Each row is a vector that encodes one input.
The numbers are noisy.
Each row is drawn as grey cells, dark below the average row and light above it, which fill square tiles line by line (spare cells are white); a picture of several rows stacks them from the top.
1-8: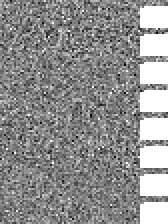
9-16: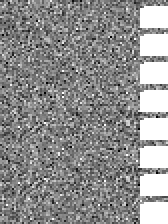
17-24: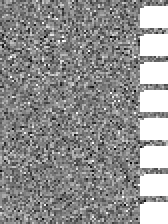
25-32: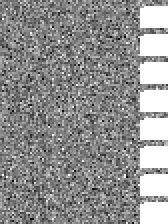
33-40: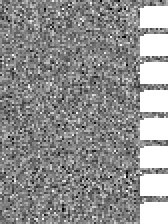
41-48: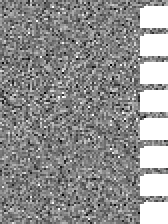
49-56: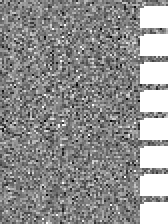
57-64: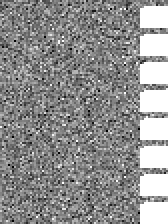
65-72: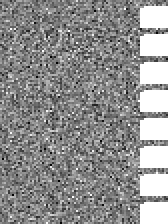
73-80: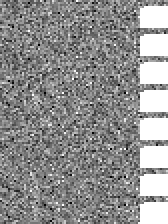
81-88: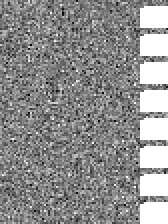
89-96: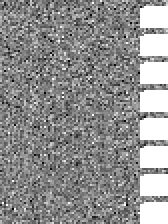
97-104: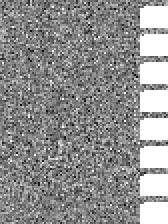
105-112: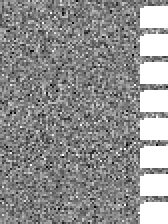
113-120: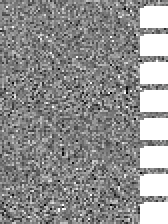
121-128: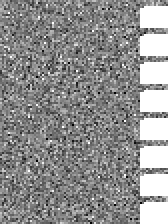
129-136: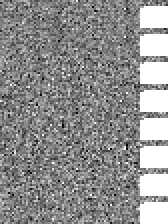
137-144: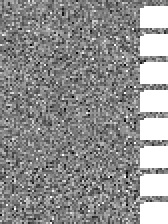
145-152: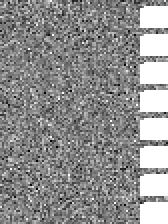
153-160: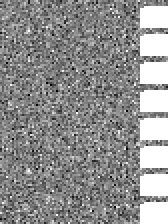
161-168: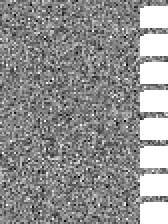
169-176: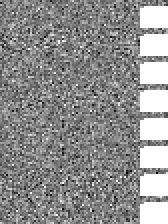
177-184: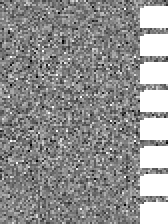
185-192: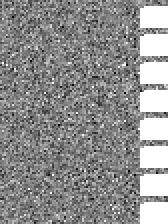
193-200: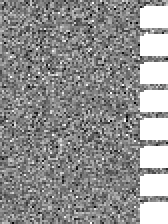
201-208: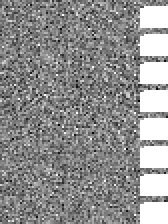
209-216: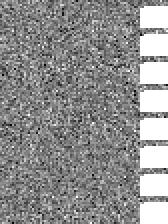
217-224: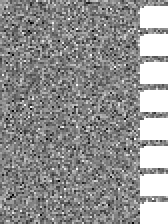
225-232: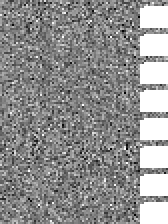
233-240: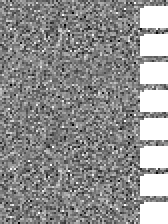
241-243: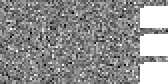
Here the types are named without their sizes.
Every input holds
a node of a tree, together with a list of points on a line.
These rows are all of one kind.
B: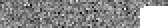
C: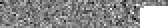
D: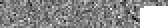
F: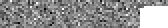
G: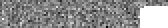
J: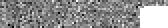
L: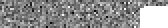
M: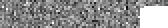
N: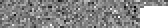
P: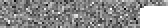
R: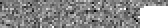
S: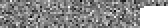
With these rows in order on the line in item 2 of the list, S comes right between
M and P.
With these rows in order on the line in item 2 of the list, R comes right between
F and J.
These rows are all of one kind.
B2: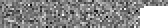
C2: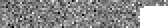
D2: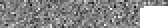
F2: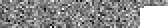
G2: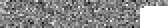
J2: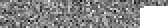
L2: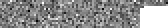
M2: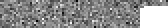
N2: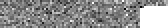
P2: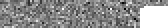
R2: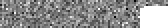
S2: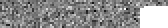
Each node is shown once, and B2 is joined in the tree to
S2.
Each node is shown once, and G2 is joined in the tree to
P2.
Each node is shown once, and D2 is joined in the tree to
M2, P2 and S2.
